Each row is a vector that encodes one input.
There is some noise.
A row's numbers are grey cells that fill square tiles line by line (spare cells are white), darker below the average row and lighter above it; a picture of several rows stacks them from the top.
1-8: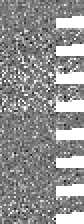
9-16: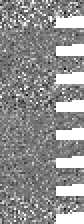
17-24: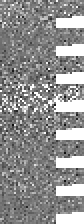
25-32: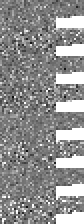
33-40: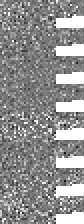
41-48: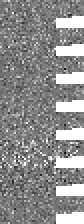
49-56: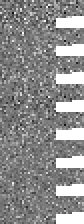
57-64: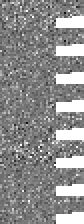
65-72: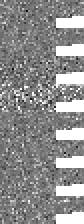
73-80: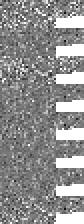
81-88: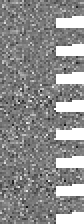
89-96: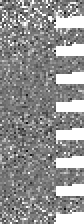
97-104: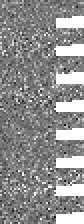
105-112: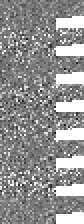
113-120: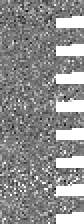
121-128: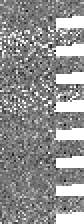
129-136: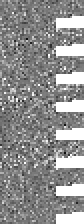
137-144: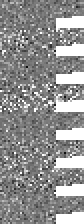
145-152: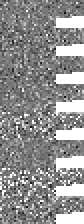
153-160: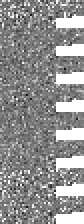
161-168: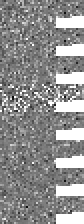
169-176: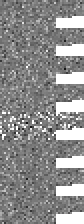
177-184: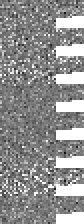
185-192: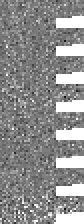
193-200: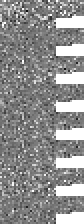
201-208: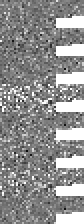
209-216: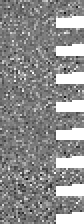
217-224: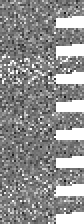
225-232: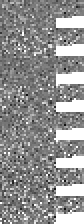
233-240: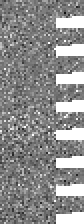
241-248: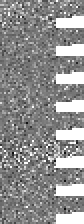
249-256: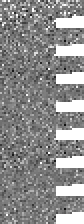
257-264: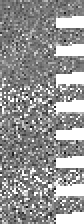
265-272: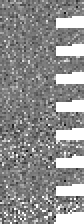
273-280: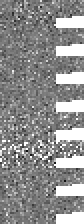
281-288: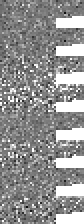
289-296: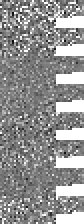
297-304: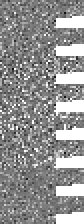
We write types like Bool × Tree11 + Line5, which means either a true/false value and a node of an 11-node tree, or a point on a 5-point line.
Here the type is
Bool × Bool × Bool × (Circle9 + Unit) + Circle6.
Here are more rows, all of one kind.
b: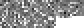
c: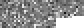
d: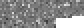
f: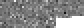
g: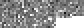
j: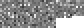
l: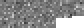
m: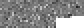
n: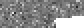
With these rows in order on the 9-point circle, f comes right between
b and g.
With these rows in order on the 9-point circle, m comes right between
b and j.
